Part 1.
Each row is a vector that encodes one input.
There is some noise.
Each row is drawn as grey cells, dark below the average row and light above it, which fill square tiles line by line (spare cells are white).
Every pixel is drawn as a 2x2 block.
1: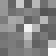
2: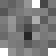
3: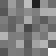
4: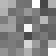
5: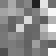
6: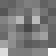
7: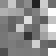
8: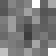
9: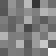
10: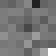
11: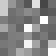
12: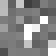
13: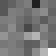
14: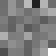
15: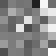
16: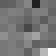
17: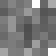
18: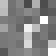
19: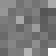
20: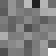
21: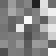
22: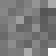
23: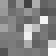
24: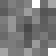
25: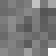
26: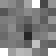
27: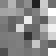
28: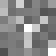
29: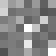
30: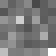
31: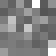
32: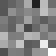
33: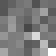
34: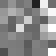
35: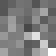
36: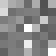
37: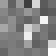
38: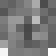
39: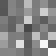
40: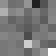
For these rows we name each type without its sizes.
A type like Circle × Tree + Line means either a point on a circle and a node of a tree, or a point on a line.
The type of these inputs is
Line.
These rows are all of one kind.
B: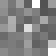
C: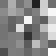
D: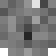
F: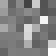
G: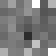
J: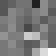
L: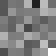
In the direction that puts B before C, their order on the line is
F, B, G, D, J, L, C.
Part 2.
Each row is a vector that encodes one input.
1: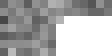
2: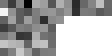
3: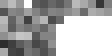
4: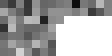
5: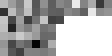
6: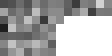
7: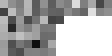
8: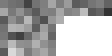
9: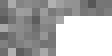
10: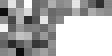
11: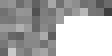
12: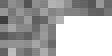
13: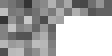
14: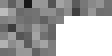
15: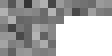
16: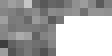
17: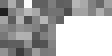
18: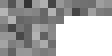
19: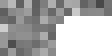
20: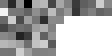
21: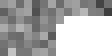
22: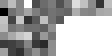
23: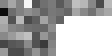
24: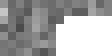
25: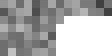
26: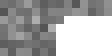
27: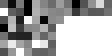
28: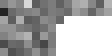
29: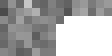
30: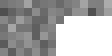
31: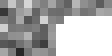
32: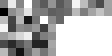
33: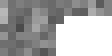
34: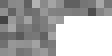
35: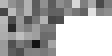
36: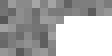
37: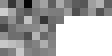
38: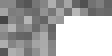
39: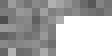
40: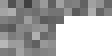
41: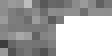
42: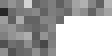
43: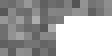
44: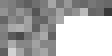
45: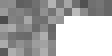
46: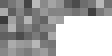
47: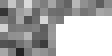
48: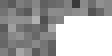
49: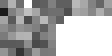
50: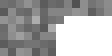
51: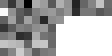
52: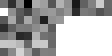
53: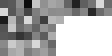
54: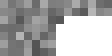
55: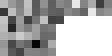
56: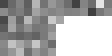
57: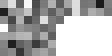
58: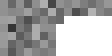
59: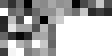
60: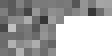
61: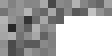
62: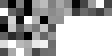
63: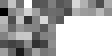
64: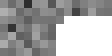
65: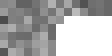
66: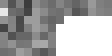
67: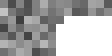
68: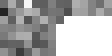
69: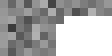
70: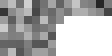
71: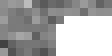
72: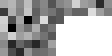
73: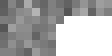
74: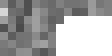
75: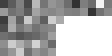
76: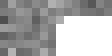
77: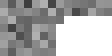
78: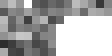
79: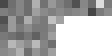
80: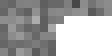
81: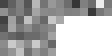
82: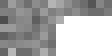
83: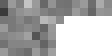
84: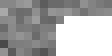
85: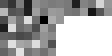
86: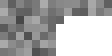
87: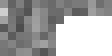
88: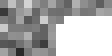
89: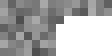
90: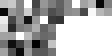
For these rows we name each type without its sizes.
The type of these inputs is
Line.
